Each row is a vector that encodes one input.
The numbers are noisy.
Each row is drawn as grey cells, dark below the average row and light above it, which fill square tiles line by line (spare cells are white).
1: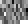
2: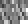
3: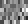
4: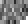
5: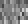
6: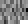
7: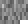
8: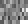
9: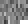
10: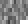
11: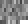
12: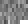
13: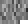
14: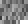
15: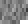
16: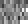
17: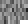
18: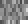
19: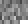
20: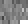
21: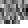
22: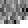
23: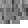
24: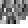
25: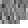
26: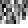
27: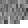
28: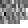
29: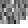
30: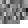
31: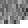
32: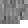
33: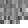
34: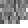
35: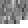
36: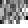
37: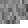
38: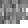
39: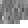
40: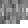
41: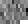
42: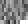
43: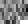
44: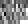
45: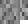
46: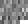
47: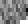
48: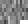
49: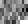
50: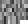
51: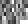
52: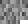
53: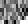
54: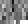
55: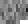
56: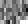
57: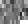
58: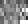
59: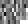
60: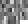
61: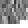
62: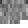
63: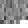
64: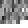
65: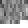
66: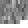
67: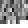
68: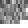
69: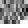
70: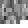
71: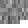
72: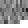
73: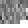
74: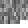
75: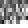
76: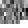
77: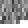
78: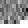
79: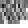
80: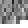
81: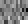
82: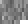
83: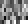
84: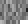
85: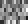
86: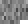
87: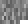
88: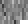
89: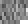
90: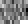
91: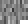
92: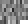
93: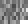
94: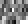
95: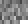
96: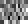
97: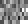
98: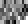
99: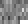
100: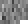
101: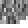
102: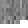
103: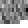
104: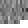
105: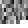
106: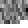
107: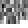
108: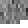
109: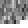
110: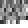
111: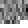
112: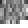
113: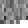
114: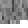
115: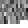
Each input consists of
either a point on an 8-point line and three true/false values, or a point on a 9-point line.
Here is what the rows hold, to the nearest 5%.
About 75% of them hold a point on an 8-point line and three true/false values. The rest hold a point on a 9-point line.
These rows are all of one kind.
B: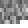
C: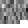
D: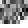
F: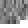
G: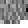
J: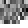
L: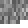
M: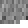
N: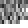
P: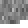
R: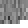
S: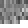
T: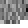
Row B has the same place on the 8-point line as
G, J and T.
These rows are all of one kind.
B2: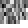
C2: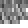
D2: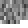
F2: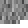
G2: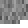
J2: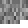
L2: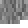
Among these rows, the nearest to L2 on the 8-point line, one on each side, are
B2 and J2.
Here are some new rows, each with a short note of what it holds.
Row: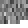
a point on a 9-point line
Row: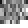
a point on a 9-point line
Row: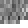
a point on an 8-point line and three true/false values
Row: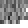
a point on an 8-point line and three true/false values
